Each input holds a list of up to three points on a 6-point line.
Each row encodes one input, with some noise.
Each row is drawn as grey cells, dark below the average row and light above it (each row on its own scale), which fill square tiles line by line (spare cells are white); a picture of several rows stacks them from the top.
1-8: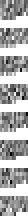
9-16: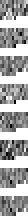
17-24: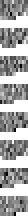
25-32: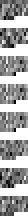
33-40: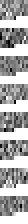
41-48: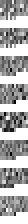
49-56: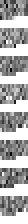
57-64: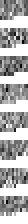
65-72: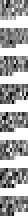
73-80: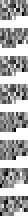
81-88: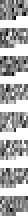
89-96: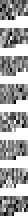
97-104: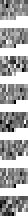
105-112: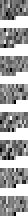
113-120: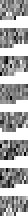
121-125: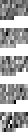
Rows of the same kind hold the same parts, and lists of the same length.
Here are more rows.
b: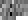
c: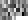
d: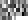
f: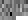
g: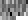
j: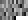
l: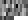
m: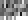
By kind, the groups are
b, f, g, m
c, d
j
l

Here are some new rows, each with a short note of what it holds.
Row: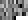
a list of one item
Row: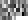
the empty list
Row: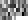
the empty list
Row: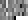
a list of one item
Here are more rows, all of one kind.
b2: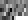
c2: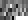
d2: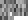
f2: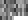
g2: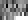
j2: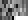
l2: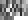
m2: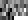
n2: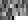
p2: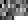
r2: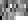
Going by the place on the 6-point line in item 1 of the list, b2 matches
c2, j2, m2 and n2.
